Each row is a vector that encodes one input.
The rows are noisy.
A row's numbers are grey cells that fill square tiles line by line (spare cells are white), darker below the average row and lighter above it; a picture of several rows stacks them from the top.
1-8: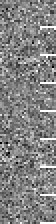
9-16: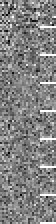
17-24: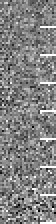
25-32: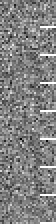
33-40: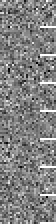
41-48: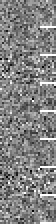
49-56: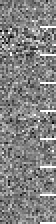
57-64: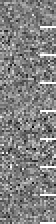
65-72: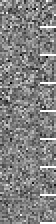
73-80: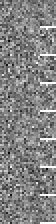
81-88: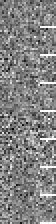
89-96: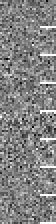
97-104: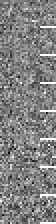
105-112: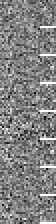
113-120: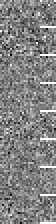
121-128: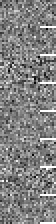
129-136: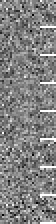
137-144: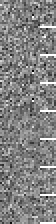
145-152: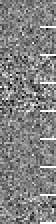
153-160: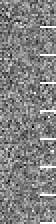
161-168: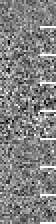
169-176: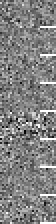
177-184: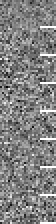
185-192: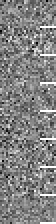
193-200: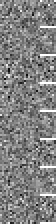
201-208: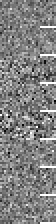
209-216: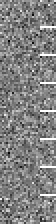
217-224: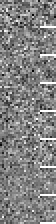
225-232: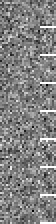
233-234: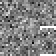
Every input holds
either two labels (each one of 7), a node of a 7-node tree and three true/false values, or a list of up to two points on a 6-point circle.
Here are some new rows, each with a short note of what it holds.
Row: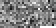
the empty list
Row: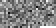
a list of two items
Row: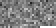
two labels (each one of 7), a node of a 7-node tree and three true/false values
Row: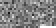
a list of two items
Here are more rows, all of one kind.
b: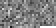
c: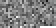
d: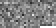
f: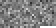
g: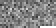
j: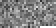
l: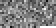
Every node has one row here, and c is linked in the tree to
d and f.
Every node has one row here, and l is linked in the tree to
b and f.
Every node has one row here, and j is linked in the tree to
g.
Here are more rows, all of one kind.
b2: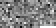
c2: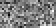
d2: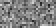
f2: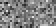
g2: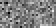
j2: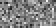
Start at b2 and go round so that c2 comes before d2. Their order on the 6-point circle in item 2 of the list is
b2, j2, c2, g2, d2, f2.
